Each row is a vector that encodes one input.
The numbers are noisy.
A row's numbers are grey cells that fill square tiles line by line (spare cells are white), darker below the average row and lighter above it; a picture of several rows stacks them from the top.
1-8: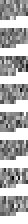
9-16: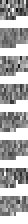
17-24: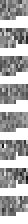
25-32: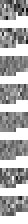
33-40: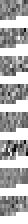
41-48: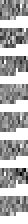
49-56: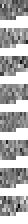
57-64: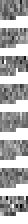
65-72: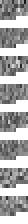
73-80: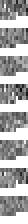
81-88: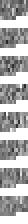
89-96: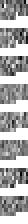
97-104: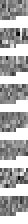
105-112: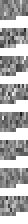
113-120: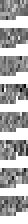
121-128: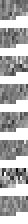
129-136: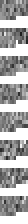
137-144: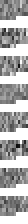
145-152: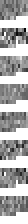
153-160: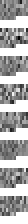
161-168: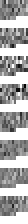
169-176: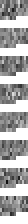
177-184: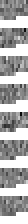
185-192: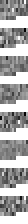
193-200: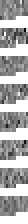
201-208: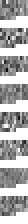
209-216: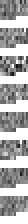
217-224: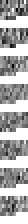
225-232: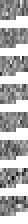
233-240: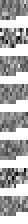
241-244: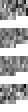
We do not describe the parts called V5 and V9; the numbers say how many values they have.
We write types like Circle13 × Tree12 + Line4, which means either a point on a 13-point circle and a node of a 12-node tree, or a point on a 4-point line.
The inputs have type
(Bool × Bool × Bool + V9) × (Line10 + V5) + Line7.
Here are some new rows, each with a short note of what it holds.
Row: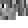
a point on a 7-point line
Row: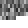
three true/false values and a value of V5
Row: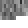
a value of V5 and a value of V9
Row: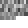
a point on a 10-point line and three true/false values
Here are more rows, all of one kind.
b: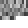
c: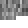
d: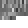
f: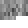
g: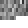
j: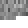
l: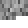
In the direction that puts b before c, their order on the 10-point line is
l, f, j, b, c, g, d.
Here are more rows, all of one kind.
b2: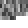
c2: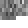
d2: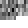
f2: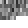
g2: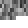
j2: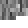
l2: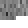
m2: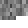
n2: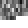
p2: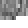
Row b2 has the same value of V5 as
d2 and p2.
